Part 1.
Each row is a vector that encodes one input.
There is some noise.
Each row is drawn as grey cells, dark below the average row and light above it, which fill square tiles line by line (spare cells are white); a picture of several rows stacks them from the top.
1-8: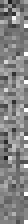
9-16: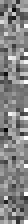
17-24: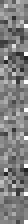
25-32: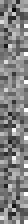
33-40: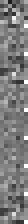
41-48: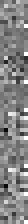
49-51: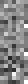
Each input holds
a node of a 9-node tree.
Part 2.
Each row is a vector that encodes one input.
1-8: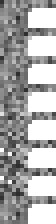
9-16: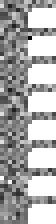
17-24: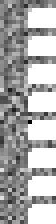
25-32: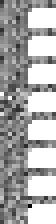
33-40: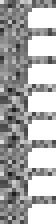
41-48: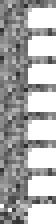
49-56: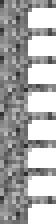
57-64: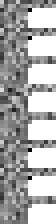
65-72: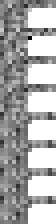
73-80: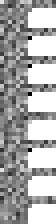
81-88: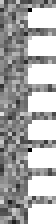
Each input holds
one of 6 labels.
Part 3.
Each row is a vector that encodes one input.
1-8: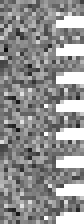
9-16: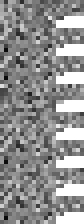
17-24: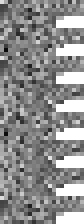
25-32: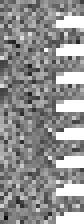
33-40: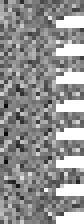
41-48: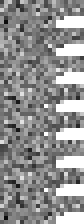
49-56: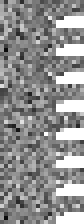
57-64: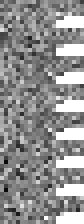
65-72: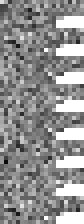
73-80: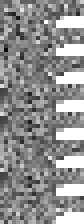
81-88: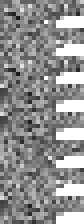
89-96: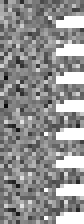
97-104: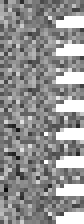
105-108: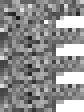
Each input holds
one of 5 labels.
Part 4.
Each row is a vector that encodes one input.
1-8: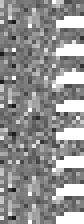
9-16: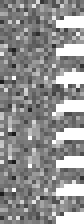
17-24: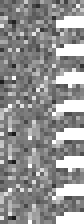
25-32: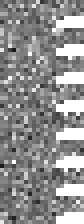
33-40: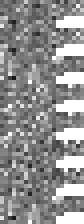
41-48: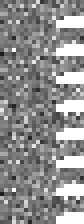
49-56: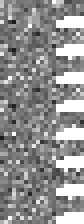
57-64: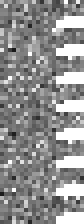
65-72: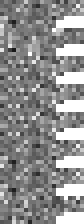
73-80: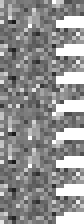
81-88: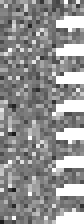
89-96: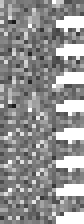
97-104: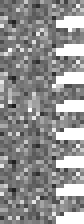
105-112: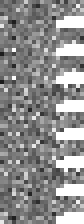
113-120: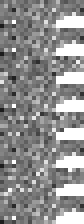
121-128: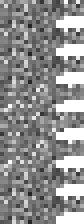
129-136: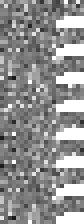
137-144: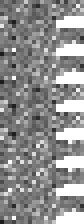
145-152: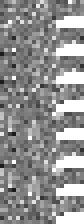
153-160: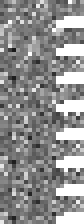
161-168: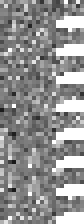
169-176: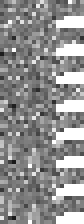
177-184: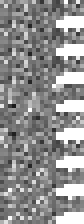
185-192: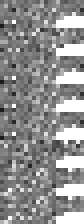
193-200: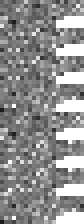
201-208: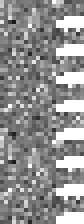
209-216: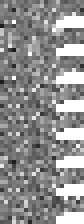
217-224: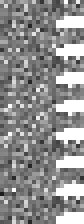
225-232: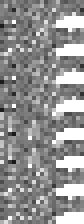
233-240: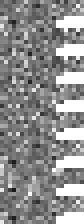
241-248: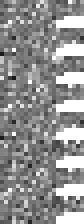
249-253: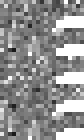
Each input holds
one of 6 labels.
